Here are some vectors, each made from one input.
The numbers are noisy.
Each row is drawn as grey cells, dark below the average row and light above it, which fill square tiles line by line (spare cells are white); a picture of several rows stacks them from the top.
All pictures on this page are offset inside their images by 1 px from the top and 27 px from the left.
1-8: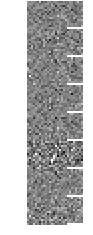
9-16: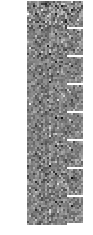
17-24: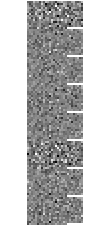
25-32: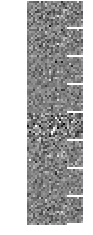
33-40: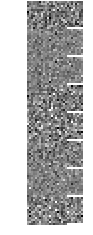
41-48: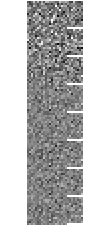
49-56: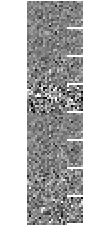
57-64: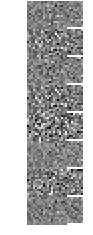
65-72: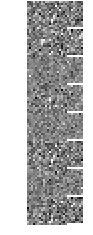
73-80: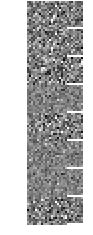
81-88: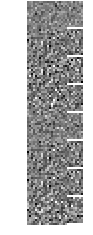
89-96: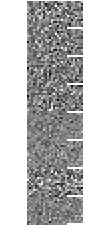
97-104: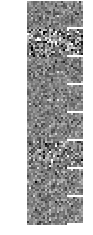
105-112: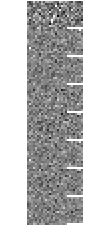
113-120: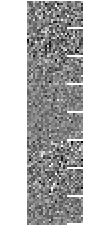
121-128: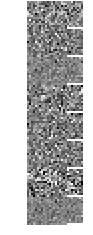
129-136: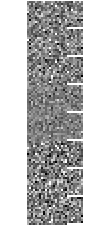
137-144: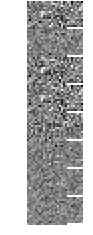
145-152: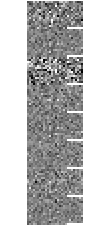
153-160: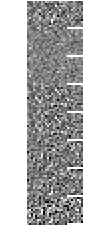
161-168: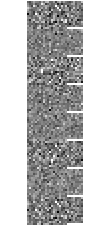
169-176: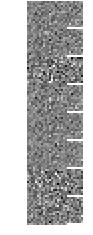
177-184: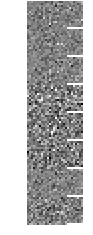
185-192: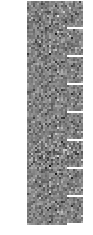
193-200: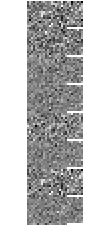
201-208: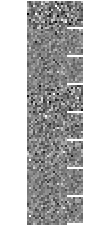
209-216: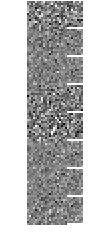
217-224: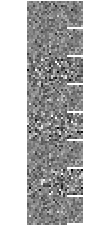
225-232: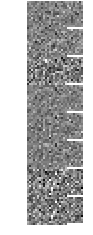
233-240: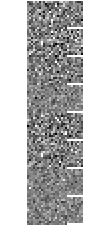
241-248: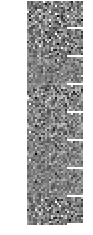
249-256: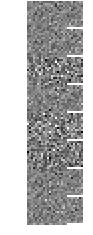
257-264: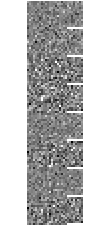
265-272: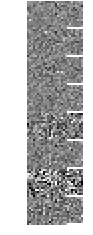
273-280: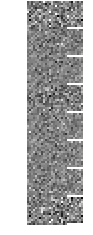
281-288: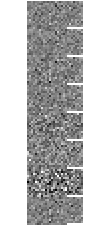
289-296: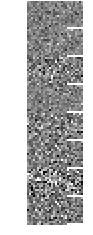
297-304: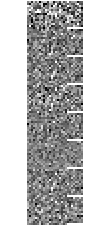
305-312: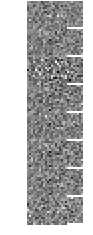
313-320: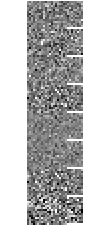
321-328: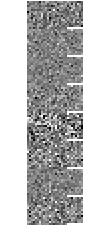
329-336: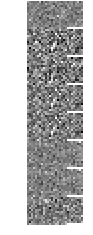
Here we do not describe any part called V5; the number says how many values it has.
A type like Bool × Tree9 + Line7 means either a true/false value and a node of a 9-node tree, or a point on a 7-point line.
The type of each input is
Bool × Bool × Bool + (Circle9 + Circle10) × V5 + Unit.
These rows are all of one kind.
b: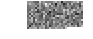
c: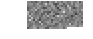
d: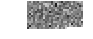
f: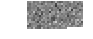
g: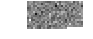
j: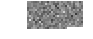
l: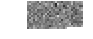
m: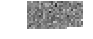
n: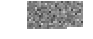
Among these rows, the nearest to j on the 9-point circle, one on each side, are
c and n.
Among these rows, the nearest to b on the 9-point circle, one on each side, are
g and m.
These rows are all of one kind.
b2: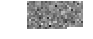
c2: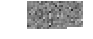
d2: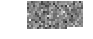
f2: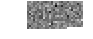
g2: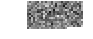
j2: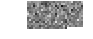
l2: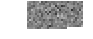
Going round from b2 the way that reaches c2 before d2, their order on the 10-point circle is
b2, j2, f2, g2, l2, c2, d2.
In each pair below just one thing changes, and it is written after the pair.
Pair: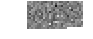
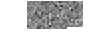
the place on the 10-point circle
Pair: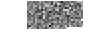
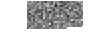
the place on the 10-point circle
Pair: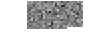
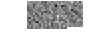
the value of V5
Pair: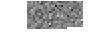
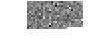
the place on the 10-point circle
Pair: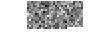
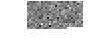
the value of V5
